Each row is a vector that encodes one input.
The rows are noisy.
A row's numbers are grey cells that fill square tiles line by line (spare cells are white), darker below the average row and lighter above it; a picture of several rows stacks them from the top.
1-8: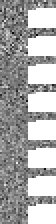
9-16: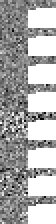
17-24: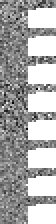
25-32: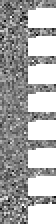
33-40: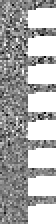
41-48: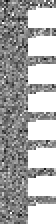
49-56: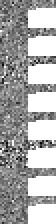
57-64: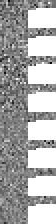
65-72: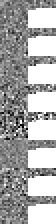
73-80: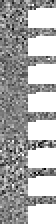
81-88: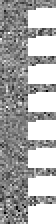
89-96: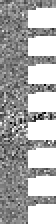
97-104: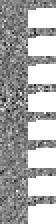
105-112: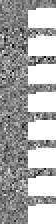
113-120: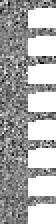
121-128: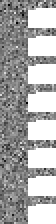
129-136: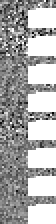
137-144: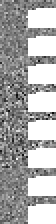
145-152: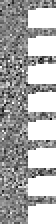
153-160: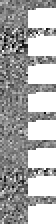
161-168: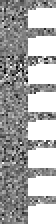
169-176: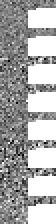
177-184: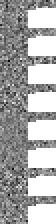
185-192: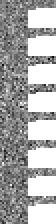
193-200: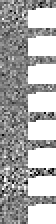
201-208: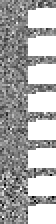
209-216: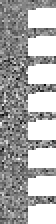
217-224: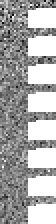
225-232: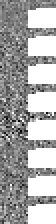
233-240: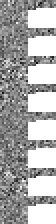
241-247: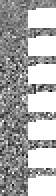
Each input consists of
two labels (each one of 6) and a node of a 9-node tree, together with either one of 6 labels, or a point on a 6-point line.
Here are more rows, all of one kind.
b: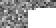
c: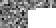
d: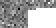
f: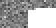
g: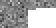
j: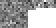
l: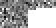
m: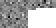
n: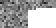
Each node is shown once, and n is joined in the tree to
g.
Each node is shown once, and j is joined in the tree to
d and l.
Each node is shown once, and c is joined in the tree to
g.
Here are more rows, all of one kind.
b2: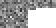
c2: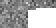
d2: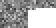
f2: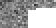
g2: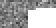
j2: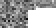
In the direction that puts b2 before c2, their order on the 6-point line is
d2, f2, j2, g2, b2, c2.
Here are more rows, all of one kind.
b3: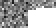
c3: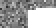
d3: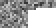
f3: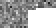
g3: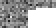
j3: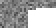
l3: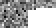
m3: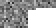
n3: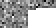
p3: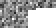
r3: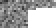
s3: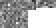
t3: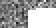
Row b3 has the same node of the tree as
d3, g3 and j3.
